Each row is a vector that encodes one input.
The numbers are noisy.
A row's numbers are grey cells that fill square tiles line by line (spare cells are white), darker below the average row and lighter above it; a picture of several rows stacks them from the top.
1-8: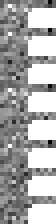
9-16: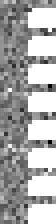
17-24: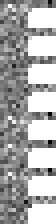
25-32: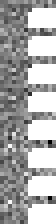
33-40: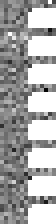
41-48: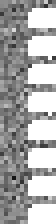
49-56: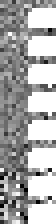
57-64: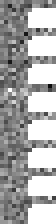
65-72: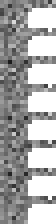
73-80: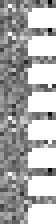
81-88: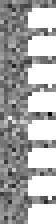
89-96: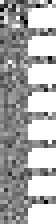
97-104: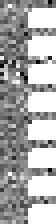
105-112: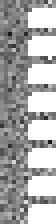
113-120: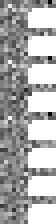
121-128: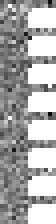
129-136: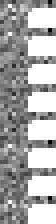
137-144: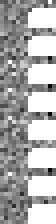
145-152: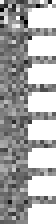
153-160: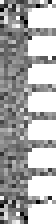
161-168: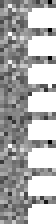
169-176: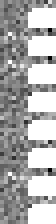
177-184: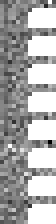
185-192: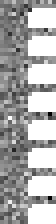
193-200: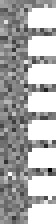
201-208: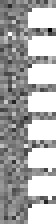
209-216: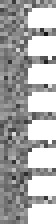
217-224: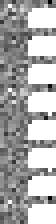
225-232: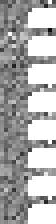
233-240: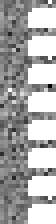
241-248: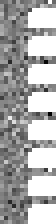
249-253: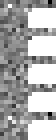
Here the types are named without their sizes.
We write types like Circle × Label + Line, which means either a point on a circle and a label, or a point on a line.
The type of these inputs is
List(Circle).
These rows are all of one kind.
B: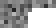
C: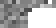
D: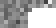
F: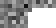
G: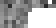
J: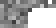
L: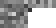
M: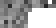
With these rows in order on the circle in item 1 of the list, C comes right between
D and J.
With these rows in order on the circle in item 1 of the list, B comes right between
L and M.
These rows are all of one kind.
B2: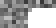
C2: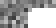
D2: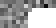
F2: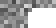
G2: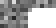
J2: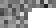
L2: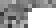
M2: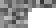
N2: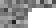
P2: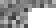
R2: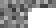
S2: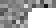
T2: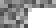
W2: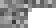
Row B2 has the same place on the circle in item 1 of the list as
D2, M2, N2 and S2.
